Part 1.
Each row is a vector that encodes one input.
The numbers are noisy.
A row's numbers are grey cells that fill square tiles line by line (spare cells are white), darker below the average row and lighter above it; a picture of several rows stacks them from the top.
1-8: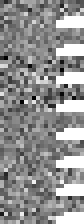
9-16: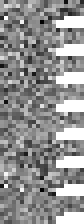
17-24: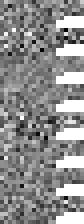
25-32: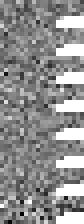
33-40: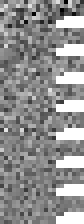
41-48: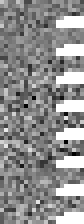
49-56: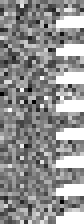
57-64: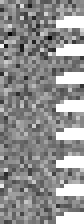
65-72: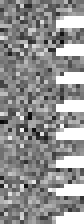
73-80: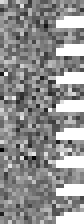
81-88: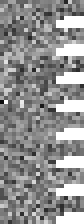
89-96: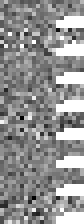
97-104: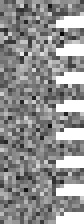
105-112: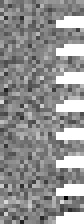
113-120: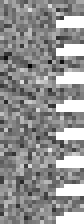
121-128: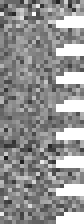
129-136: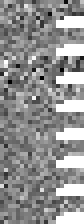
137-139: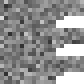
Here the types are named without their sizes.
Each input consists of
either a point on a circle, or a fixed value, or a point on each of two lines.
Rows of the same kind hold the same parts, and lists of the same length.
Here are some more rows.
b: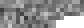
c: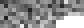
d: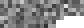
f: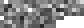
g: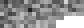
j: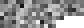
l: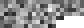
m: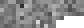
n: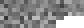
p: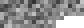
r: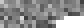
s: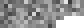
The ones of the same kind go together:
b, r
c, f, g, j, l, m, n, p, s
d

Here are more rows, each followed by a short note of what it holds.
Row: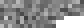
a point on each of two lines
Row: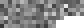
a fixed value
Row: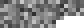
a fixed value
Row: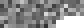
a fixed value
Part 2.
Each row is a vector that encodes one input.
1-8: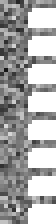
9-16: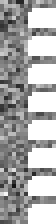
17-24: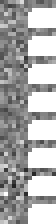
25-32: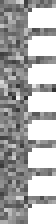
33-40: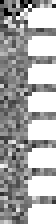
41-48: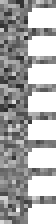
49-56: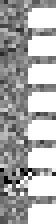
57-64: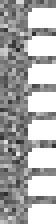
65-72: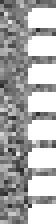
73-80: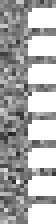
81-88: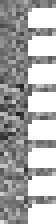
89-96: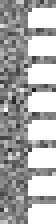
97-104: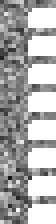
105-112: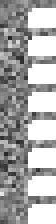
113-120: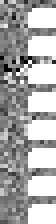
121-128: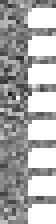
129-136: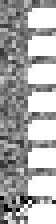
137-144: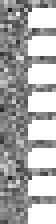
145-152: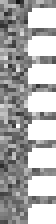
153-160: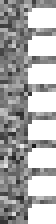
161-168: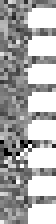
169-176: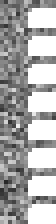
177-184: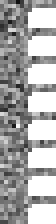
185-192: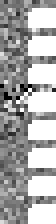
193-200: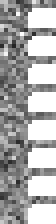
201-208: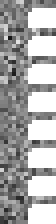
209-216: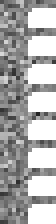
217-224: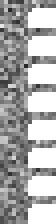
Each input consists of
a list of up to two points on a 7-point line.
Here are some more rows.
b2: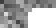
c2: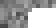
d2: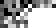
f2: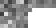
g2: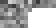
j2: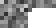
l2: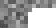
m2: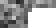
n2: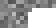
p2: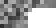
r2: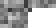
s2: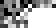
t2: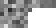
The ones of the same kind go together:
b2, f2, g2, r2, t2
c2, j2, l2, m2, n2, p2
d2, s2

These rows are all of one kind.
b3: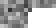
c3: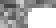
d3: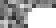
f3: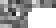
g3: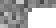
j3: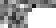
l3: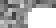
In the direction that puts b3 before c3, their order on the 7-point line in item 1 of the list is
f3, b3, g3, c3, l3, d3, j3.
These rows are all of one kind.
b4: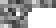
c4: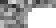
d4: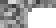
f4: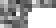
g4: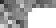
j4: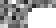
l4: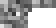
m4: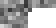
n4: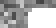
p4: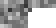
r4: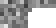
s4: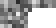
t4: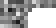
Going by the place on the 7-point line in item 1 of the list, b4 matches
f4, l4, s4 and t4.
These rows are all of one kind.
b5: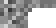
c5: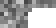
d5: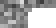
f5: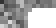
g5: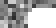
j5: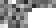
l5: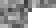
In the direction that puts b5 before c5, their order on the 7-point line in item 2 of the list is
f5, b5, c5, g5, d5, l5, j5.
